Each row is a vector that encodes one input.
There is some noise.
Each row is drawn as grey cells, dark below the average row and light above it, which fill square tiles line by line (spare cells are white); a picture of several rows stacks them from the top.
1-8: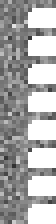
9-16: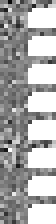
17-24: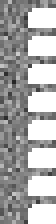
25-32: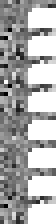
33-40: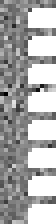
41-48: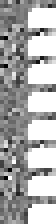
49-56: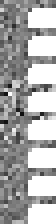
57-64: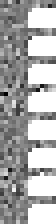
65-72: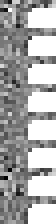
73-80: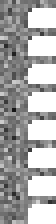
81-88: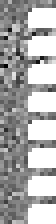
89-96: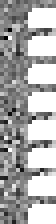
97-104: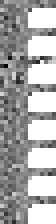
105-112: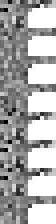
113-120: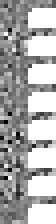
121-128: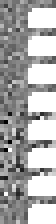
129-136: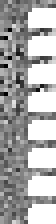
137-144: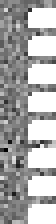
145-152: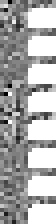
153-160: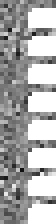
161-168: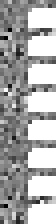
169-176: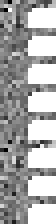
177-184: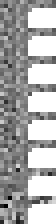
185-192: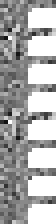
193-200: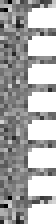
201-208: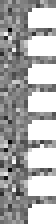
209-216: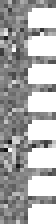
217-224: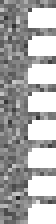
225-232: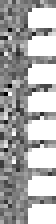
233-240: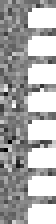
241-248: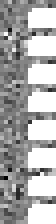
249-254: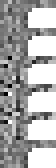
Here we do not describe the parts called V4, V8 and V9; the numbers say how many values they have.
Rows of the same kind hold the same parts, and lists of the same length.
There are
2 kinds of row.
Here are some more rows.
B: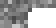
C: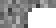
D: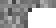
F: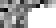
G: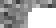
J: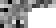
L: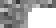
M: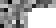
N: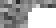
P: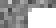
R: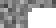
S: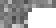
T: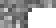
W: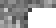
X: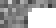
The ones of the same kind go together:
B, C, D, G, L, N, P, R, S, T, W, X
F, J, M

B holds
a point on a 7-point line, a true/false value, a value of V8 and a value of V9.
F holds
a point on a 5-point line and a value of V4.
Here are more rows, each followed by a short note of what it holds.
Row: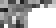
a point on a 5-point line and a value of V4
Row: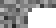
a point on a 7-point line, a true/false value, a value of V8 and a value of V9
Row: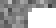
a point on a 7-point line, a true/false value, a value of V8 and a value of V9
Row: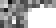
a point on a 5-point line and a value of V4
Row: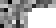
a point on a 5-point line and a value of V4
